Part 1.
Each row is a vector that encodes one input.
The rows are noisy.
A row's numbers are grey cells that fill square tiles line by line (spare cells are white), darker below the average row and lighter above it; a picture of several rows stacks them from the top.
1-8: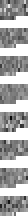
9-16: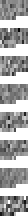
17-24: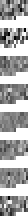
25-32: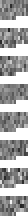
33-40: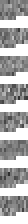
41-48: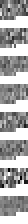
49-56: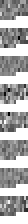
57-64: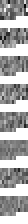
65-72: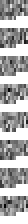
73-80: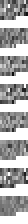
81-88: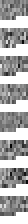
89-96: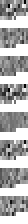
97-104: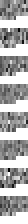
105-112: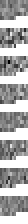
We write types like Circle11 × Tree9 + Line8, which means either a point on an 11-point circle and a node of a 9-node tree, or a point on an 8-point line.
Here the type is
Circle6.
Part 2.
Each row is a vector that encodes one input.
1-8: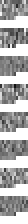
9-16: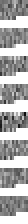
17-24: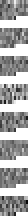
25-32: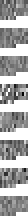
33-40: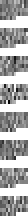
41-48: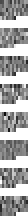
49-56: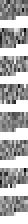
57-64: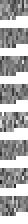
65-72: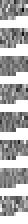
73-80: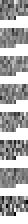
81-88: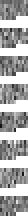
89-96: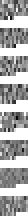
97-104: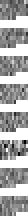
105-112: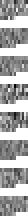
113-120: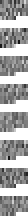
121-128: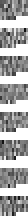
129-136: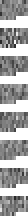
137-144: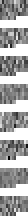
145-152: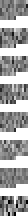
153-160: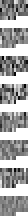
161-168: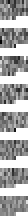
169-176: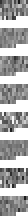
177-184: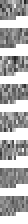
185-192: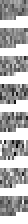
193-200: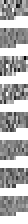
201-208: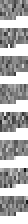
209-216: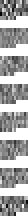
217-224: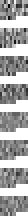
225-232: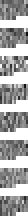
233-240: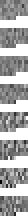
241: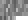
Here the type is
Label12.
